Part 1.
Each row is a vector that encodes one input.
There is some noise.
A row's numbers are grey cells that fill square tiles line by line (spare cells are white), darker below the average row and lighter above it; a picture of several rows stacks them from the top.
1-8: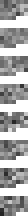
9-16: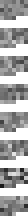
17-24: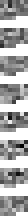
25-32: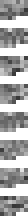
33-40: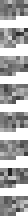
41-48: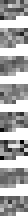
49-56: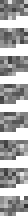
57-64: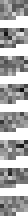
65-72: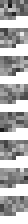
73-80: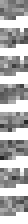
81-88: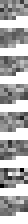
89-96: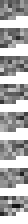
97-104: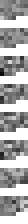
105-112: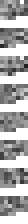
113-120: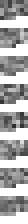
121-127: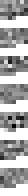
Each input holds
one of 7 labels.
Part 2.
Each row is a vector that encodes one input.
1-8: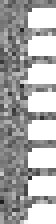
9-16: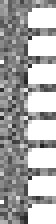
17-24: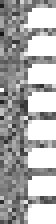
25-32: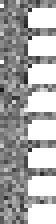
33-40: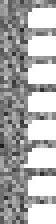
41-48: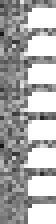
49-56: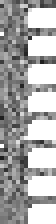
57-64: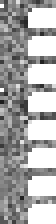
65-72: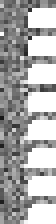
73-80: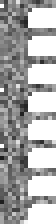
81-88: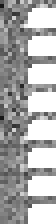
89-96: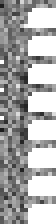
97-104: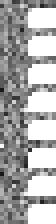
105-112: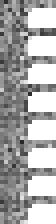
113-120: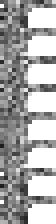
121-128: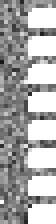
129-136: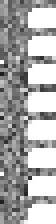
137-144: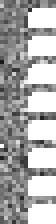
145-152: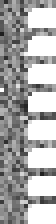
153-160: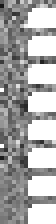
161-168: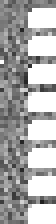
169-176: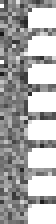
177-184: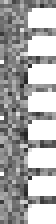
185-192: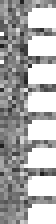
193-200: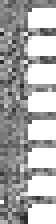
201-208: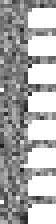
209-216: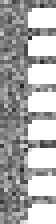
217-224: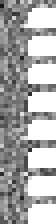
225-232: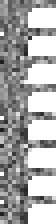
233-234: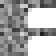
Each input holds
a node of a 17-node tree.
